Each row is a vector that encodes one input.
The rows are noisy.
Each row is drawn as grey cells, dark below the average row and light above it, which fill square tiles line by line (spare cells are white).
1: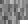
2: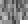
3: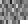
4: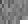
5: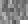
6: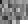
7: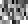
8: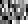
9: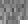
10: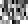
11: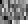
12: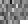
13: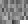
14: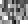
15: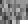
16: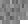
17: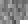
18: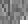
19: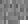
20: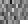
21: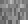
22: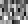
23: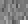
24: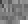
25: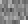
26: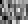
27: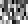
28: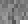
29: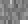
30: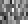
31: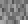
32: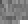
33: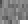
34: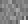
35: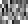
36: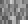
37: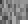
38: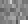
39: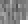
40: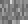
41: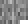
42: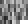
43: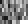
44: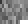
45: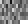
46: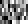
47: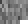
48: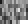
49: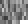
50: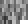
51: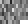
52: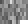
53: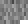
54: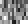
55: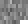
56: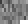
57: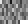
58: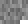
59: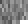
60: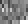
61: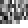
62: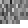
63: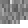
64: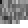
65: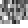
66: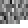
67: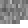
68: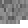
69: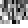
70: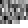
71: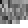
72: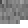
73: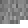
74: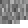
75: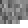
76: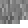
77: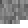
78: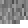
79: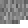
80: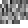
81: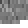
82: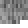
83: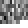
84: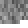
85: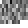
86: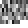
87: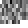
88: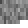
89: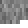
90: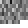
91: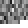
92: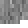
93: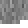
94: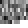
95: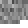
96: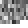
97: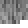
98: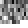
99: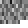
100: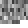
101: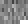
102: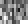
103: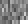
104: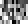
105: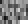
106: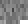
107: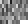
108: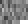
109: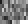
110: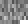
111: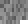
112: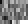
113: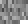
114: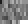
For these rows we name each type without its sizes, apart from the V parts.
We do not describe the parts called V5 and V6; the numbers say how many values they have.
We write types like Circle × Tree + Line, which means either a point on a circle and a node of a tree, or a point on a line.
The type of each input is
(Bool × V5 × V6 + Unit) × Line.
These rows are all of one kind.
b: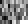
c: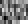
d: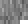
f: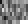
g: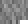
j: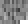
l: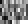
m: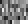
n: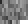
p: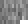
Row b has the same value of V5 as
d, j and p.
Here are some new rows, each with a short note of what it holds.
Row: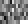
a point on a line
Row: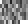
a point on a line
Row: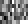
a point on a line
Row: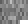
a point on a line, a true/false value, a value of V5 and a value of V6
